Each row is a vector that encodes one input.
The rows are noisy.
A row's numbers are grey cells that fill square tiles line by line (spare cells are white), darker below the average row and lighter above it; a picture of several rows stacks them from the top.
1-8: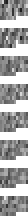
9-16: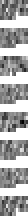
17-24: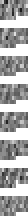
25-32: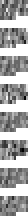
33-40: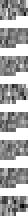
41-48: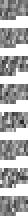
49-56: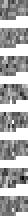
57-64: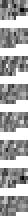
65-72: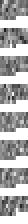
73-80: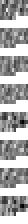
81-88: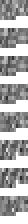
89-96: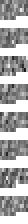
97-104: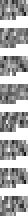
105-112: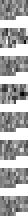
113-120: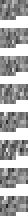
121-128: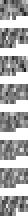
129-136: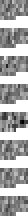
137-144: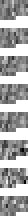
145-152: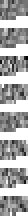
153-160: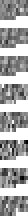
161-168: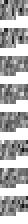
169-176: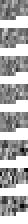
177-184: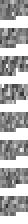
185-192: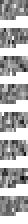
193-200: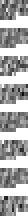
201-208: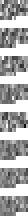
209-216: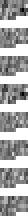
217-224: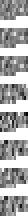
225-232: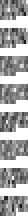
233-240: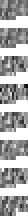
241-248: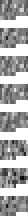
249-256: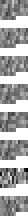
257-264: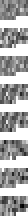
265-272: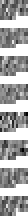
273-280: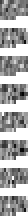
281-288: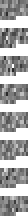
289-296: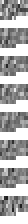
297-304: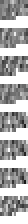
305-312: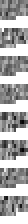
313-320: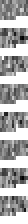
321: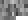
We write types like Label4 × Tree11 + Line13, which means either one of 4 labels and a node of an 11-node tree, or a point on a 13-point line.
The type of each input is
Circle11 + Circle20 + Unit.
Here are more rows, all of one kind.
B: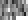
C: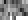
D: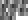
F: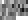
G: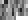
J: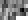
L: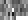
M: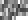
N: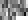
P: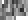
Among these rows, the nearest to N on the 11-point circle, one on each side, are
J and M.
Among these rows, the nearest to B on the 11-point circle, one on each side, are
C and P.
